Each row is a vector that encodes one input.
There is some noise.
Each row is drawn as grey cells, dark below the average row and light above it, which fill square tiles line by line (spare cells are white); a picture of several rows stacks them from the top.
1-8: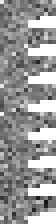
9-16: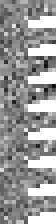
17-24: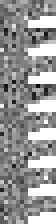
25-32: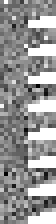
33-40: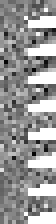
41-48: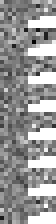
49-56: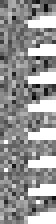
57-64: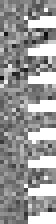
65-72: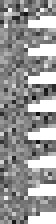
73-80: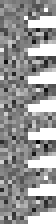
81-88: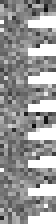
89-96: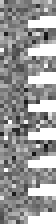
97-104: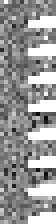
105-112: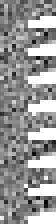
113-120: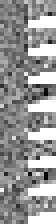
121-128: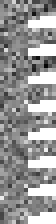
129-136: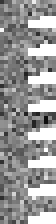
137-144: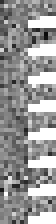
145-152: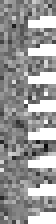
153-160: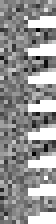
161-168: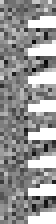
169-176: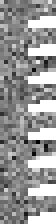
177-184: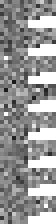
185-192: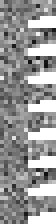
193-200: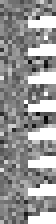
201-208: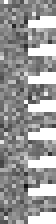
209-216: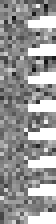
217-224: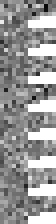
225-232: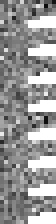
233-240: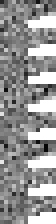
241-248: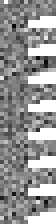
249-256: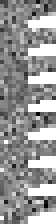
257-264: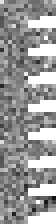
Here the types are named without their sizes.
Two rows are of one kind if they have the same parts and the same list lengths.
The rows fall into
3 kinds.
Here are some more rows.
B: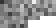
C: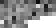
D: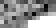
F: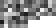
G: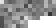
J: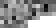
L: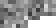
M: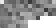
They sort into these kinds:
B, G, L, M
C, D, J
F

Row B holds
a point on a circle.
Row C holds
a label and a true/false value.
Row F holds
a fixed value.
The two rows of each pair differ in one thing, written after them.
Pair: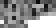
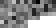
the label
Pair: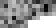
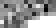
the label
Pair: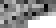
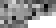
the label
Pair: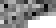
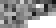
the label
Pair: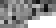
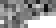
the label
